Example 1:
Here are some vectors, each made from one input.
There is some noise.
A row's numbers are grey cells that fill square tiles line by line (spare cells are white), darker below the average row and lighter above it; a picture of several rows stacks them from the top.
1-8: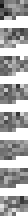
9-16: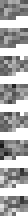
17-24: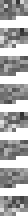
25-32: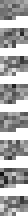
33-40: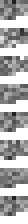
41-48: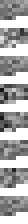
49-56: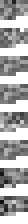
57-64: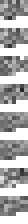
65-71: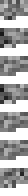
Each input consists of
a point on an 11-point line.
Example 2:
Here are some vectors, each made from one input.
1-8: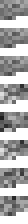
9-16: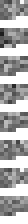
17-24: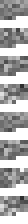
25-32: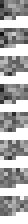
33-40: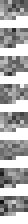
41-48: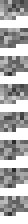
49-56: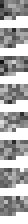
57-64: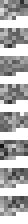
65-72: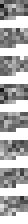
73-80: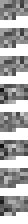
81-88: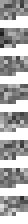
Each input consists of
a point on an 11-point line.
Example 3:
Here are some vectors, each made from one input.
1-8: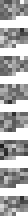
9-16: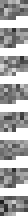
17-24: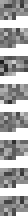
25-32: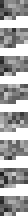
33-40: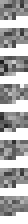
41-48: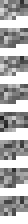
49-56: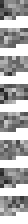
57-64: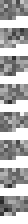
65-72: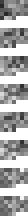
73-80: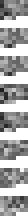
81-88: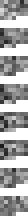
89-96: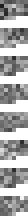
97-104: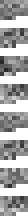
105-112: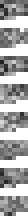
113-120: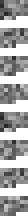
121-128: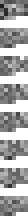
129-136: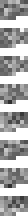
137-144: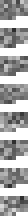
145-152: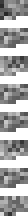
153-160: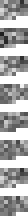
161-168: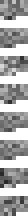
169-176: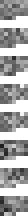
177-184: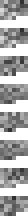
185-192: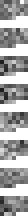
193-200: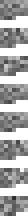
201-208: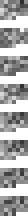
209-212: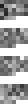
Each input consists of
a point on an 11-point line.
